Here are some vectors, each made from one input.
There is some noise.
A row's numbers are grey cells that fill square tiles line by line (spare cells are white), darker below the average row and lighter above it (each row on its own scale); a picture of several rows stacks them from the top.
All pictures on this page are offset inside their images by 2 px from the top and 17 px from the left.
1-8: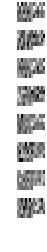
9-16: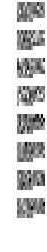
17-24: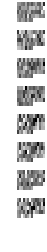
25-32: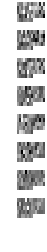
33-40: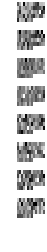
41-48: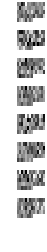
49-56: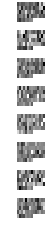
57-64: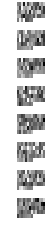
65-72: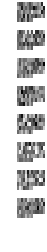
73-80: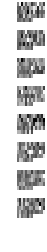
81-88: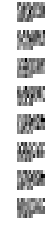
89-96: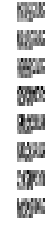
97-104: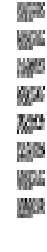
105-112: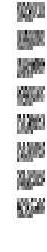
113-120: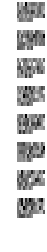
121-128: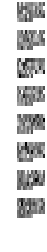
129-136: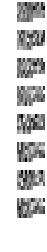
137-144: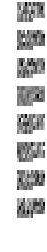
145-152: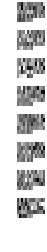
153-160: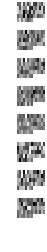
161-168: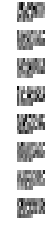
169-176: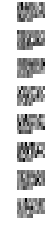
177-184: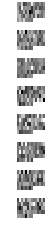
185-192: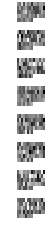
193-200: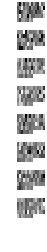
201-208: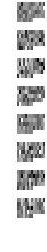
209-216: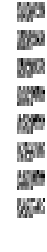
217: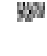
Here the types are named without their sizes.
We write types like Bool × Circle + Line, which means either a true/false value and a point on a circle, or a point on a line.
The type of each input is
(Label + Line) × Tree × Tree × (Tree + Unit).
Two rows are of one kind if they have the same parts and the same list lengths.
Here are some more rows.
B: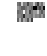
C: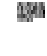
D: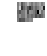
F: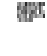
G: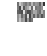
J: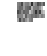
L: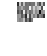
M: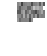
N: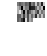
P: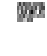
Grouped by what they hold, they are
B, C, P
D, N
F, G, L
J, M

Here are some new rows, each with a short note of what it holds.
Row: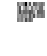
a point on a line and a node of each of two trees
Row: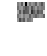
a label and a node of each of two trees
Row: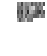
a label and a node of each of two trees
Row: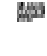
a label and a node of each of three trees
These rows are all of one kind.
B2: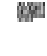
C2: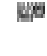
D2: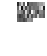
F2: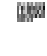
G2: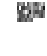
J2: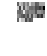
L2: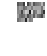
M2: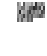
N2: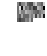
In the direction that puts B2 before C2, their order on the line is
G2, L2, N2, D2, F2, M2, B2, J2, C2.
